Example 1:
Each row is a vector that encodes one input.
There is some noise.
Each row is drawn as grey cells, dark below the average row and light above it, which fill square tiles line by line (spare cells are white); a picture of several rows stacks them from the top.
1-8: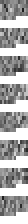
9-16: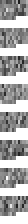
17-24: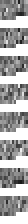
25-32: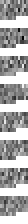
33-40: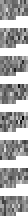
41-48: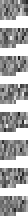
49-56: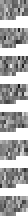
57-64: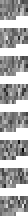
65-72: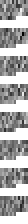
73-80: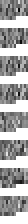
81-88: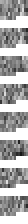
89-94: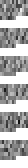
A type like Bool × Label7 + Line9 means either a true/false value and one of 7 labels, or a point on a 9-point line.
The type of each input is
(Circle8 + Unit) × Tree12.
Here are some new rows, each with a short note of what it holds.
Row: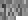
a point on an 8-point circle and a node of a 12-node tree
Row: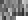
a point on an 8-point circle and a node of a 12-node tree
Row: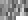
a node of a 12-node tree
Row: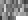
a node of a 12-node tree
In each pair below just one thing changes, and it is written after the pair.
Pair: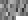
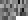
the place on the 8-point circle
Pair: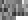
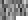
the node of the tree
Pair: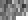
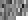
the node of the tree
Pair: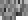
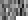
the node of the tree
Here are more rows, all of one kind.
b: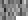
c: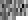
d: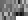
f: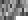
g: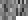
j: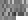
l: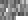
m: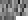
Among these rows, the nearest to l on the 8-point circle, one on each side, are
b and j.
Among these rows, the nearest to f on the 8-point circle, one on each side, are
b and d.
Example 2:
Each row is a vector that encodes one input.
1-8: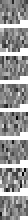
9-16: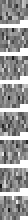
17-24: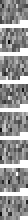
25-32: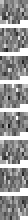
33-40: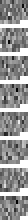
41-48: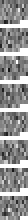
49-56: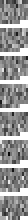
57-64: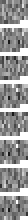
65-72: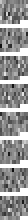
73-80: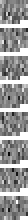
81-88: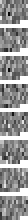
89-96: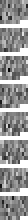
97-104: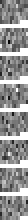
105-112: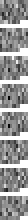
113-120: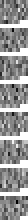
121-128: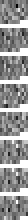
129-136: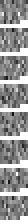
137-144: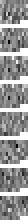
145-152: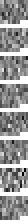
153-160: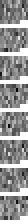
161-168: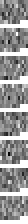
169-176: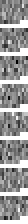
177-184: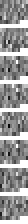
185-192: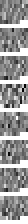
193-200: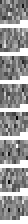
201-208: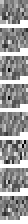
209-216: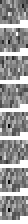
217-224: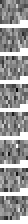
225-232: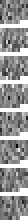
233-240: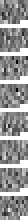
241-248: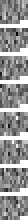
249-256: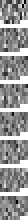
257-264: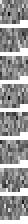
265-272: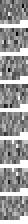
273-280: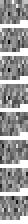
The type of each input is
List2(Circle8).
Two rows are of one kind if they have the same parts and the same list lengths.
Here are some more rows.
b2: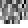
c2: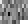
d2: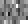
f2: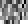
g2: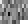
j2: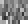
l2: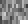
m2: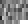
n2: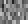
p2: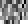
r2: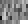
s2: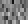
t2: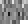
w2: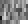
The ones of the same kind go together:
b2, f2, p2
c2, d2, g2, j2, t2
l2, m2, n2, r2, s2, w2

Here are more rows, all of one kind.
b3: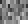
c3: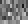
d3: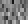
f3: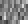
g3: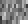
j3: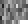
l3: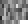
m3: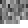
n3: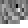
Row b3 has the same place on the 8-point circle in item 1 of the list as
j3, l3 and m3.
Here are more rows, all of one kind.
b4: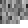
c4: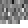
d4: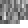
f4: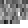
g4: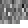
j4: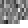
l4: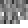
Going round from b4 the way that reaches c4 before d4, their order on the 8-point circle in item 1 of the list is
b4, g4, c4, l4, f4, j4, d4.
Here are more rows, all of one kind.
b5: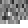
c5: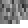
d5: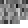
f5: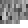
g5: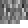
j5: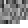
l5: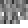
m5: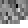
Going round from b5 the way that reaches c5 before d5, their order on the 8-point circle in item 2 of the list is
b5, m5, f5, g5, j5, c5, l5, d5.
